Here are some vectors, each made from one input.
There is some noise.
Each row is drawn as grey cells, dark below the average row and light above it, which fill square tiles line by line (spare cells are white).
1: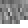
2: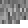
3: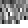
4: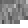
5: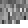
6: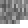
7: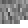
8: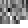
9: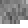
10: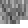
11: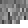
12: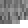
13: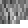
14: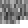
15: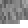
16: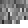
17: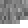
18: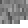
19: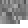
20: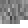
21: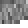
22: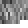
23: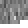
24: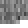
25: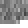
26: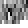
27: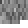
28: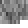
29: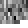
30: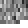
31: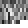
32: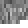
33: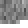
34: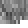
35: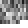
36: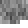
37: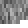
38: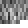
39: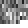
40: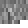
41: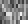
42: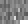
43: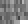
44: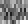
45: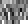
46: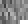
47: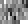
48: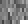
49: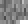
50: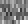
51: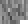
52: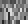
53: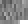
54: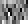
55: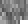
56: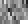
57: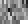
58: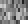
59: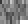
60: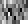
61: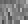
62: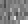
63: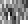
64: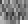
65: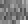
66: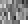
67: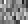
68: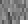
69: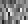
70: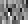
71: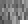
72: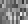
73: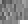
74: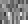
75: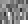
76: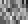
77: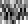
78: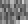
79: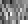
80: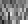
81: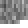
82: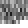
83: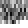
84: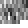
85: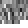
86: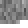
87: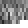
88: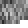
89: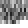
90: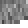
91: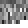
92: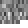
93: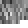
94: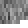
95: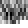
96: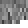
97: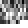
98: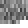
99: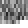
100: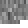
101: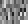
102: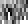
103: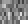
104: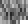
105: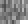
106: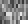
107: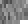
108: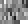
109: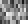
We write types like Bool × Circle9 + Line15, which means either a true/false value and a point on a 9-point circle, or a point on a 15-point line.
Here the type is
Bool × (Line6 + Tree11).
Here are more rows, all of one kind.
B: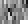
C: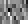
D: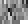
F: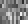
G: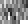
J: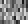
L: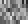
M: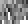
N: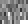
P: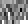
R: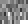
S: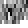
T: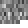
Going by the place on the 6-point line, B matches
D, J, L and S.
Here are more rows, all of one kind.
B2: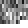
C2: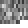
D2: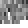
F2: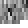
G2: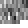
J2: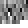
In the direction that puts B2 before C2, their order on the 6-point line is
B2, C2, D2, G2, F2, J2.
